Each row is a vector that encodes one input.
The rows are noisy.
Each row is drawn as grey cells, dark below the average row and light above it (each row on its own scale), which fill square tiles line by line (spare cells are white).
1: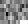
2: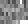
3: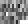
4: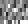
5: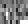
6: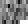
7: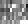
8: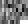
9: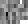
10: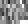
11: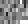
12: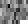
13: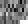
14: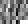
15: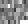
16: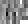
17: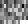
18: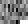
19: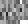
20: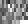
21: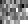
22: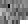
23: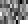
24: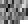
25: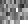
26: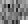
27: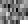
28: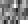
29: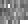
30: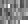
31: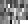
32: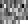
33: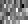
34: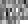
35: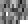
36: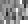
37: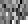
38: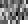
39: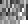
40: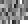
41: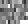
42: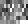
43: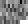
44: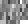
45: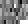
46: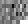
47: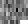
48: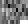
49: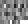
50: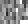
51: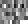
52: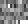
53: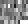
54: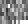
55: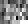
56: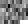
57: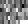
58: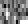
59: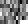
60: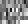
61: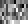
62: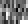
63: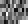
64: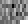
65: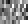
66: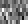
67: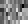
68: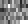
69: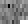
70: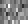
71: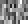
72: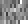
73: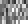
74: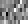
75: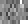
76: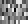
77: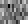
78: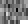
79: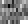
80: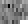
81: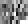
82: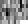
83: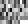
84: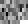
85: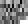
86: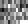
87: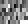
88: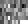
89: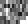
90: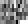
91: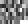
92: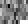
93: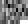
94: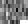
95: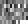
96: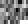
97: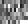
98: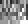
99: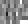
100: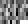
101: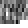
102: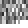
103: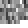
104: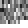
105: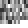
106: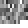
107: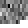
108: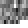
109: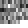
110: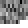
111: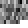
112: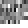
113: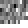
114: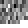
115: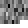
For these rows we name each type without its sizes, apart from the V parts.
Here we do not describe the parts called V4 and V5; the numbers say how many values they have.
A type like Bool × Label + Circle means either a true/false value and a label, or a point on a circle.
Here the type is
Bool × Bool × Bool × (Line + V4) × V5.
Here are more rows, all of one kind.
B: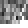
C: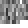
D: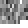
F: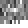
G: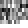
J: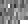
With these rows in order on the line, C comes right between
D and F.
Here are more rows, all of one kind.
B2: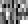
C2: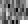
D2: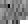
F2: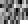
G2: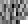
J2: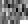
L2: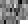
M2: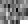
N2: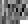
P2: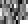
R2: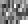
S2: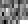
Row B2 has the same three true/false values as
R2 and S2.
